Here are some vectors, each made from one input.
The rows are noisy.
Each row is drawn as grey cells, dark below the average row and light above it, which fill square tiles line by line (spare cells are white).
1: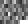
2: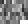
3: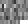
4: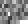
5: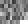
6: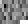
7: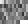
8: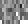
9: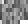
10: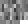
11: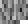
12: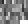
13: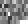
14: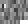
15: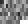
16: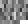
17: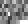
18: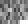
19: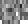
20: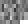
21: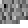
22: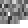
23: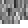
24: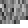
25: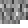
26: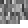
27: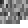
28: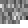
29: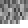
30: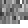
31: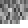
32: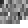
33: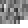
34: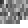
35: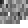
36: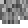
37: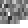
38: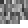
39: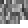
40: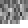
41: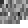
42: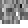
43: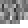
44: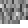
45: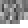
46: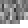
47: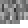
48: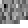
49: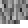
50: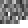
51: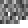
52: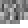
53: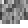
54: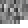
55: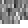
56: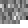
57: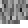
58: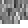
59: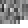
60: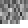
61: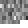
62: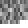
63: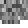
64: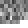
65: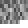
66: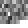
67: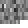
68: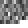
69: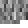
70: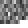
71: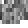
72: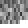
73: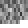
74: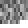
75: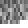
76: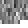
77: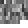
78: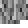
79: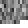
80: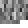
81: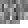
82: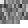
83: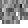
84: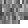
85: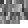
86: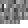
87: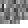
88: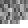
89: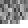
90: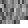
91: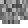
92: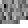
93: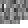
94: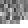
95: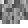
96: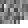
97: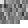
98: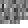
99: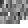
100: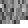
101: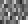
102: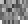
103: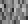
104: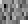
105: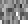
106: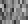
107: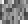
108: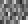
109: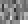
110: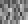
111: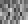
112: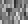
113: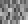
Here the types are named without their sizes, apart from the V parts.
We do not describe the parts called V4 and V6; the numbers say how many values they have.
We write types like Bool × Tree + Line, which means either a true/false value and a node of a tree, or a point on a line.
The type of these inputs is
Bool × V6 + Line + V4.
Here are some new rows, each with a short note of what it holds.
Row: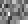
a value of V4
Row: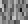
a true/false value and a value of V6
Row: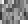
a true/false value and a value of V6
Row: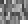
a value of V4
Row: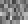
a point on a line
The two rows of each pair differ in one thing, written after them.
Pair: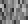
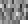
the value of V6
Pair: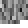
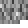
the value of V6
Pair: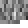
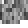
the true/false value
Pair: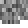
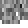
the value of V6
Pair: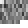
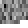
the true/false value
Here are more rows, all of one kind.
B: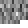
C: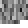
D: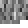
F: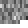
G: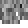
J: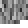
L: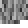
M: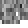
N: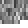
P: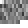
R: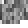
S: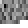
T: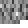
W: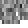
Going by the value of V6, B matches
G, M, T and W.
